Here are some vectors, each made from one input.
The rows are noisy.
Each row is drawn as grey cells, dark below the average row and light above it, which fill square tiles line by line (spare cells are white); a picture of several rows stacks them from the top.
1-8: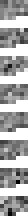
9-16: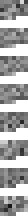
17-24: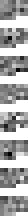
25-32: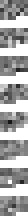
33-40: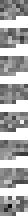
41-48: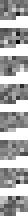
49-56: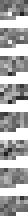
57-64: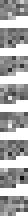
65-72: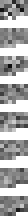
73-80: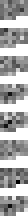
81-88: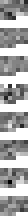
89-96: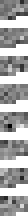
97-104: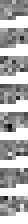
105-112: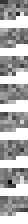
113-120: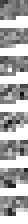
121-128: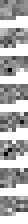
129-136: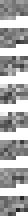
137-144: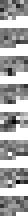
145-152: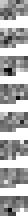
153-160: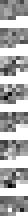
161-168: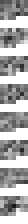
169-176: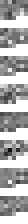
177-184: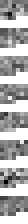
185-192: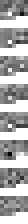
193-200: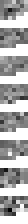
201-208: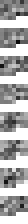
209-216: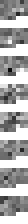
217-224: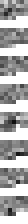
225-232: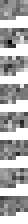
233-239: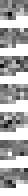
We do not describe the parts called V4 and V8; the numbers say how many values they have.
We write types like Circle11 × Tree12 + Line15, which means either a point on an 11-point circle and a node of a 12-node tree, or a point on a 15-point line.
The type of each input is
Line10 + List2(Bool × V4) × V8.
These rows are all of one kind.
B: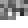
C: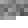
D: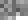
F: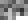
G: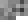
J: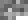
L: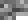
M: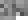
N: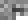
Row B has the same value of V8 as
F and J.
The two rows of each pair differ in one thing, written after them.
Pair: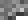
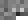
the value of V4 in item 2 of the list
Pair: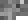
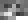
the value of V8
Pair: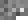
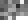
the value of V8
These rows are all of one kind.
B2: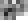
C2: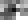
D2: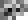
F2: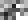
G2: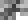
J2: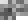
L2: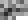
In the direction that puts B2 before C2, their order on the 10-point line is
B2, D2, L2, J2, F2, G2, C2.
